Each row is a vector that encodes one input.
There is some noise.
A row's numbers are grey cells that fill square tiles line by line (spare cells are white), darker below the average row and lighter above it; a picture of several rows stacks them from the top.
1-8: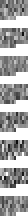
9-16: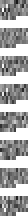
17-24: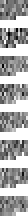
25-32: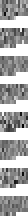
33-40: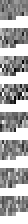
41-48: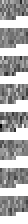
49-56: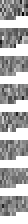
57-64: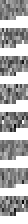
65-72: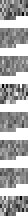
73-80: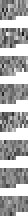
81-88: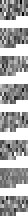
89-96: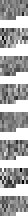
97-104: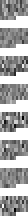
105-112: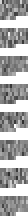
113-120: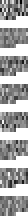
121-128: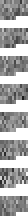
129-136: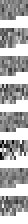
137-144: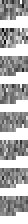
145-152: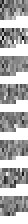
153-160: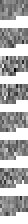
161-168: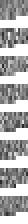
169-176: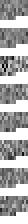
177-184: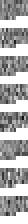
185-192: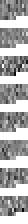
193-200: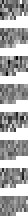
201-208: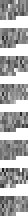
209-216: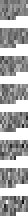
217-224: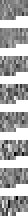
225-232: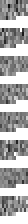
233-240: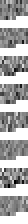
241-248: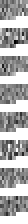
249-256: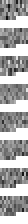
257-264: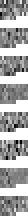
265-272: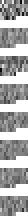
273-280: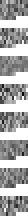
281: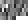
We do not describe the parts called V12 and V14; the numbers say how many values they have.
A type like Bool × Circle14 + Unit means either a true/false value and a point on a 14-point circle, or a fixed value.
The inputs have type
Bool × V12 × V14 + Line8.
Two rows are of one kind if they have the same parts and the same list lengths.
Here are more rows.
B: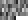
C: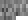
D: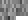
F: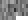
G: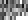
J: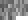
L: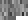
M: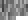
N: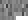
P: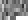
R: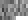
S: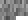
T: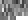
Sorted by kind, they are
B, G, P, T
C, D, F, J, L, M, N, R, S

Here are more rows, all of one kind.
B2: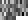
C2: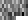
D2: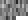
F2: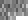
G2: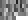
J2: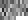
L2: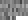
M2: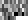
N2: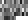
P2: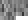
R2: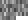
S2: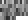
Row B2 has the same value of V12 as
D2 and F2.
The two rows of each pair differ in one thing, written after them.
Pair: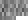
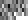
the value of V14
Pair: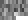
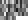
the value of V12
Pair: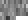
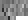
the value of V14
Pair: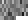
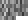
the value of V14
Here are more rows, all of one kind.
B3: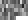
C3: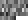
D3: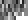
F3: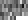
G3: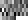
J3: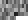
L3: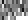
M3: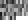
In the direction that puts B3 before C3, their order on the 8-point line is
D3, B3, J3, L3, G3, F3, C3, M3.
